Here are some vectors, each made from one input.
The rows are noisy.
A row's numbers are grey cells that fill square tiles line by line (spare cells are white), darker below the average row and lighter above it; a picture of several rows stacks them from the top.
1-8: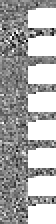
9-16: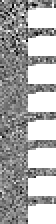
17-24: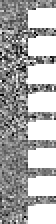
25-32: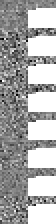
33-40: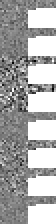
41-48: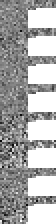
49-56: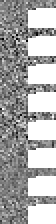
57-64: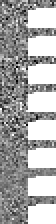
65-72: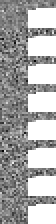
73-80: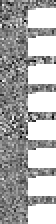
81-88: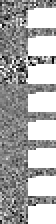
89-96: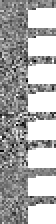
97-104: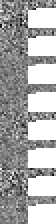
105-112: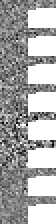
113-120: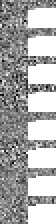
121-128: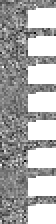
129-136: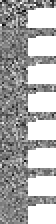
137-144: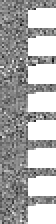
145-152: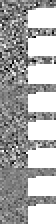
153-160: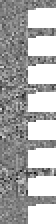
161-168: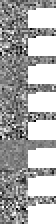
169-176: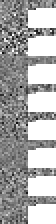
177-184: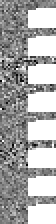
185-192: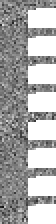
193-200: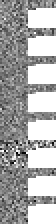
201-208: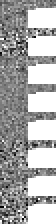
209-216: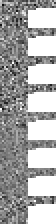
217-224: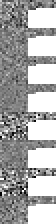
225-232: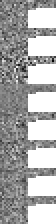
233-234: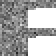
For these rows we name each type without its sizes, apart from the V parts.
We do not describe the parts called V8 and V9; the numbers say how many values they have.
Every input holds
either a value of V8 and a value of V9, or a list of points on a line.
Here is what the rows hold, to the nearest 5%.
About 30% of them hold a value of V8 and a value of V9. The rest are lists of points on a line.
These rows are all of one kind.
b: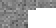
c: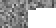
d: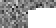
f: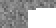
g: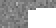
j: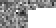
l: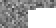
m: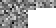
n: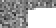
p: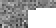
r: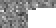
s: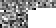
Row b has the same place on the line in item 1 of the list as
c, d and p.
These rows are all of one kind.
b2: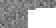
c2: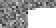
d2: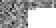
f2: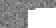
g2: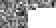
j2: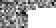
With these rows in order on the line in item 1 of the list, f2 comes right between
b2 and g2.
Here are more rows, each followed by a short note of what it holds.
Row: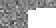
a list of one item
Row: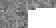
a list of three items
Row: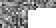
the empty list
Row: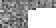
a list of one item
